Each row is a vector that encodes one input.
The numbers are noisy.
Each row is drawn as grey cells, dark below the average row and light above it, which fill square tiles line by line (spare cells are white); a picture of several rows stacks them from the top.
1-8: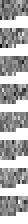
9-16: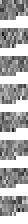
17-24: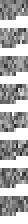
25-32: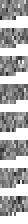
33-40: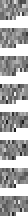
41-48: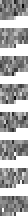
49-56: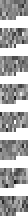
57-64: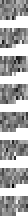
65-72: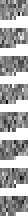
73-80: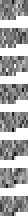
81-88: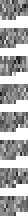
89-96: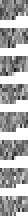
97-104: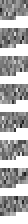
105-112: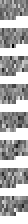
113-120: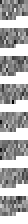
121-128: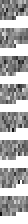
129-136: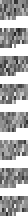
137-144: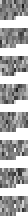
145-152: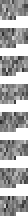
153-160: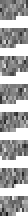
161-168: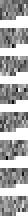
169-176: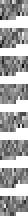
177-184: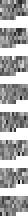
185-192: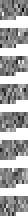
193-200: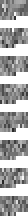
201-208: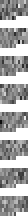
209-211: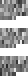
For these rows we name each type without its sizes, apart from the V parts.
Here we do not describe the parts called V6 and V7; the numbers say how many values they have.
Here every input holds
a label, a node of a tree, a value of V6 and a value of V7, together with either a fixed value, or a node of a tree.
